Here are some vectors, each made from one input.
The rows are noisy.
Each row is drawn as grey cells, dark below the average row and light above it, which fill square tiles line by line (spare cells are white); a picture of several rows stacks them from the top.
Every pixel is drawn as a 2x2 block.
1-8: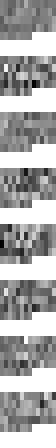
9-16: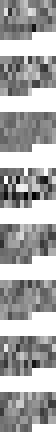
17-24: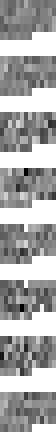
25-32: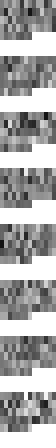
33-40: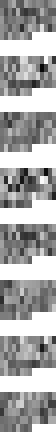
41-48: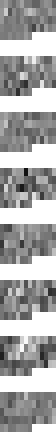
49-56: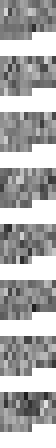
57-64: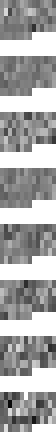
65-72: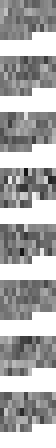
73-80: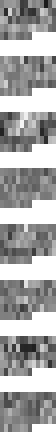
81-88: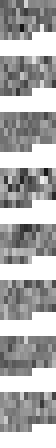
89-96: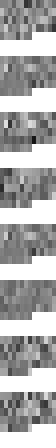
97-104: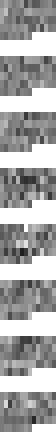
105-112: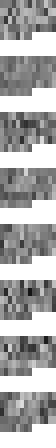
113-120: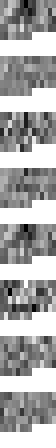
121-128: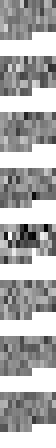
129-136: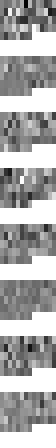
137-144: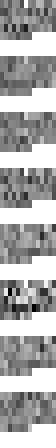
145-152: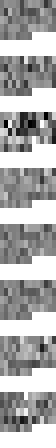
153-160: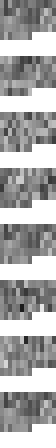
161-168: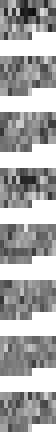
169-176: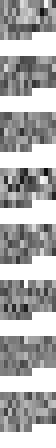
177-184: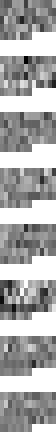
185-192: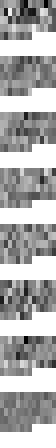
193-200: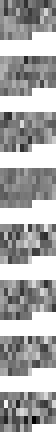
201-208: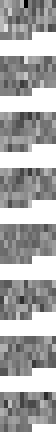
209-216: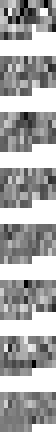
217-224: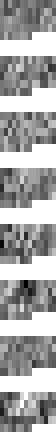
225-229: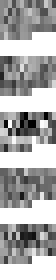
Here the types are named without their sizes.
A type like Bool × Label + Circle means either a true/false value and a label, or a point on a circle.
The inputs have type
Tree.
